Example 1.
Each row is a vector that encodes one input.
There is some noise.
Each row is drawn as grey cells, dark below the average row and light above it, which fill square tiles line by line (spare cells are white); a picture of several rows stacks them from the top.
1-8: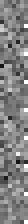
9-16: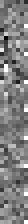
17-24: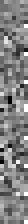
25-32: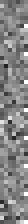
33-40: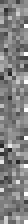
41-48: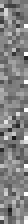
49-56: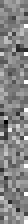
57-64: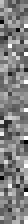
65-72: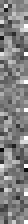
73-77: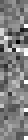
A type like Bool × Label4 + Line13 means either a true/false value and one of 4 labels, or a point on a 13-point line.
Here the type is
Label12.
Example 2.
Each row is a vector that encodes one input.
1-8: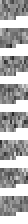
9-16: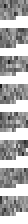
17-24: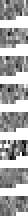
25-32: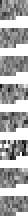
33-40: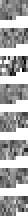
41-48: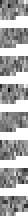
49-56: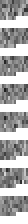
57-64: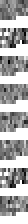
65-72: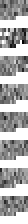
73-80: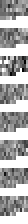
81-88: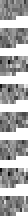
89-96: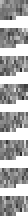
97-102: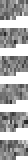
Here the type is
Tree14 + Unit.
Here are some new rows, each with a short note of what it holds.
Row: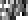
a fixed value
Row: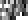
a fixed value
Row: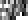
a fixed value
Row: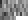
a node of a 14-node tree
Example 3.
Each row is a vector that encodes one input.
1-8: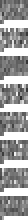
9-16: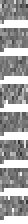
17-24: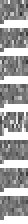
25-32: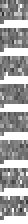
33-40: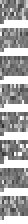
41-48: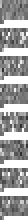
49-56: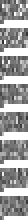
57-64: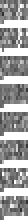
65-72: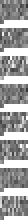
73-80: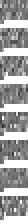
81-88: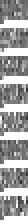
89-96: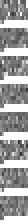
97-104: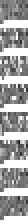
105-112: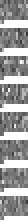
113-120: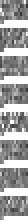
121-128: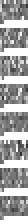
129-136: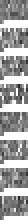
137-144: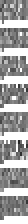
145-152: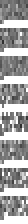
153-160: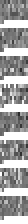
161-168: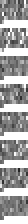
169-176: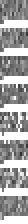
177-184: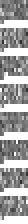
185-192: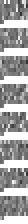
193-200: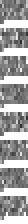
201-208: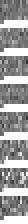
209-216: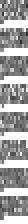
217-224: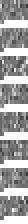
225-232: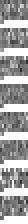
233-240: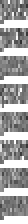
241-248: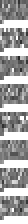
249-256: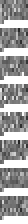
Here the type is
Label12.
